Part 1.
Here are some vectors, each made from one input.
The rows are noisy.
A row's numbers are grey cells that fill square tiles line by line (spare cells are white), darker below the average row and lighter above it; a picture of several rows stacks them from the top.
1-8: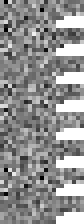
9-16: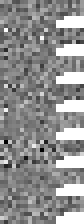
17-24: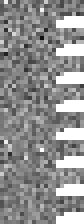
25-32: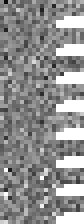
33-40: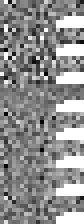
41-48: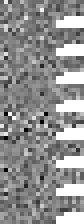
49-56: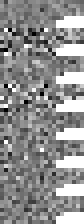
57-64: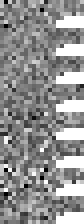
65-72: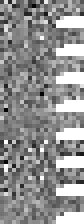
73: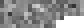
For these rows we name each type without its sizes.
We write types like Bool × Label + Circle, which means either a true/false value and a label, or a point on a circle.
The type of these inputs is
Tree.
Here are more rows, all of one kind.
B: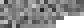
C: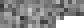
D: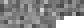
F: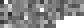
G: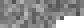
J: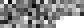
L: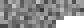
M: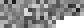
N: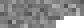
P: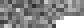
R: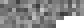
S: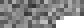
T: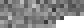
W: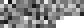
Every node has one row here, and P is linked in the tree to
S.
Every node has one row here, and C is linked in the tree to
D.
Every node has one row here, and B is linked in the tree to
N and T.
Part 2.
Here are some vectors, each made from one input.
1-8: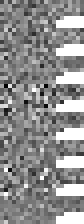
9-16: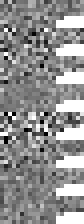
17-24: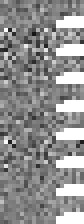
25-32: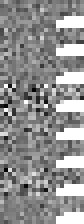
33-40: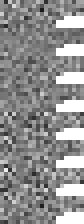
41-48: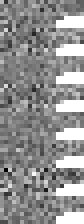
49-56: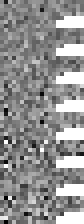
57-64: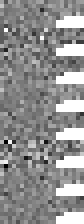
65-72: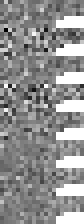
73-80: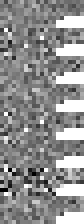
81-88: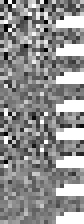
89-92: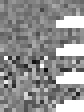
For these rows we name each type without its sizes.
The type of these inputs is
Tree.
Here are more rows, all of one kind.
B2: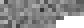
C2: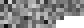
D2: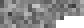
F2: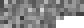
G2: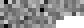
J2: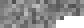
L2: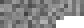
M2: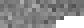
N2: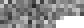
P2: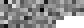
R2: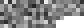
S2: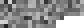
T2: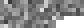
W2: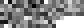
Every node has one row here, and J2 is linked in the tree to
D2, M2 and T2.
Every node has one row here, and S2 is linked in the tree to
C2.
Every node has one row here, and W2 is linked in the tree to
L2.
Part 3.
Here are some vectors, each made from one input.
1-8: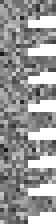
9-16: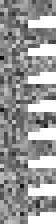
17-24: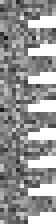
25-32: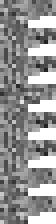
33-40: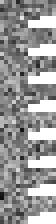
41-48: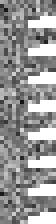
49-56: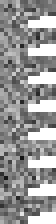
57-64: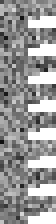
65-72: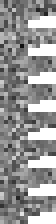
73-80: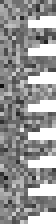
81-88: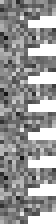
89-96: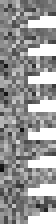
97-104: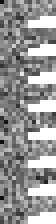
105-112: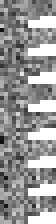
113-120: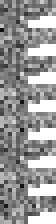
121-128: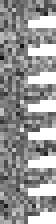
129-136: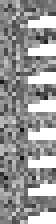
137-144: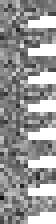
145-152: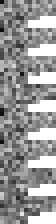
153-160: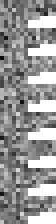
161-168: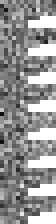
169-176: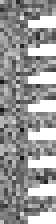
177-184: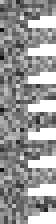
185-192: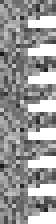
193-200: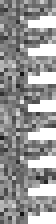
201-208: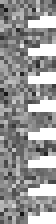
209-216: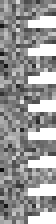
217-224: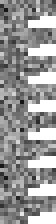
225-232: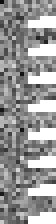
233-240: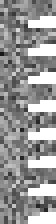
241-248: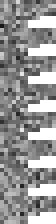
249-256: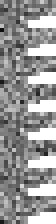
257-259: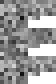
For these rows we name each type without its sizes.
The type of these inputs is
Circle.
